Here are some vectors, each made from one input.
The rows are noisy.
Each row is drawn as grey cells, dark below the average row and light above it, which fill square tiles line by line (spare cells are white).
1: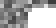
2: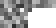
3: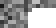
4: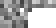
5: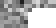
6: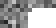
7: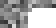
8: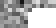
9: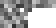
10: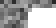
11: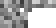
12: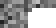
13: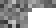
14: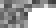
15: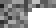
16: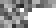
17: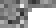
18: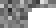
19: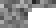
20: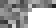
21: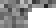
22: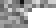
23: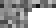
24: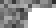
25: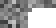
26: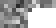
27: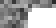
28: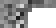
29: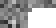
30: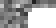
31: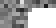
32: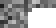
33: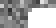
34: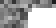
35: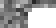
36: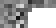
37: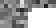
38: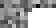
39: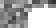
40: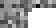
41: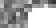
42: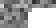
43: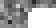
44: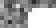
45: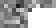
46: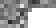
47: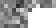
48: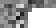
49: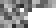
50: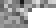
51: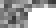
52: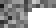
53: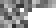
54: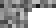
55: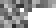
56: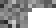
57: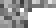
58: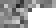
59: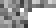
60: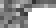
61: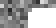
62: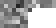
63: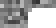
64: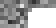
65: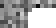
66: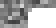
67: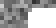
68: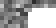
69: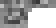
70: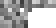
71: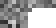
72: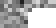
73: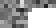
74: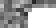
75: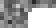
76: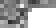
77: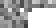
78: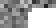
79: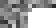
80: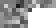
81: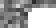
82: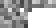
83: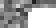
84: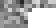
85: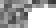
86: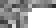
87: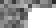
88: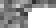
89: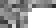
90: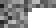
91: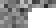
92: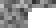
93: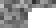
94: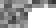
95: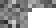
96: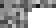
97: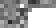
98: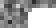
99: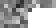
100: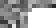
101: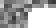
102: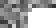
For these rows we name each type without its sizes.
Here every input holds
either a node of a tree, or three true/false values.
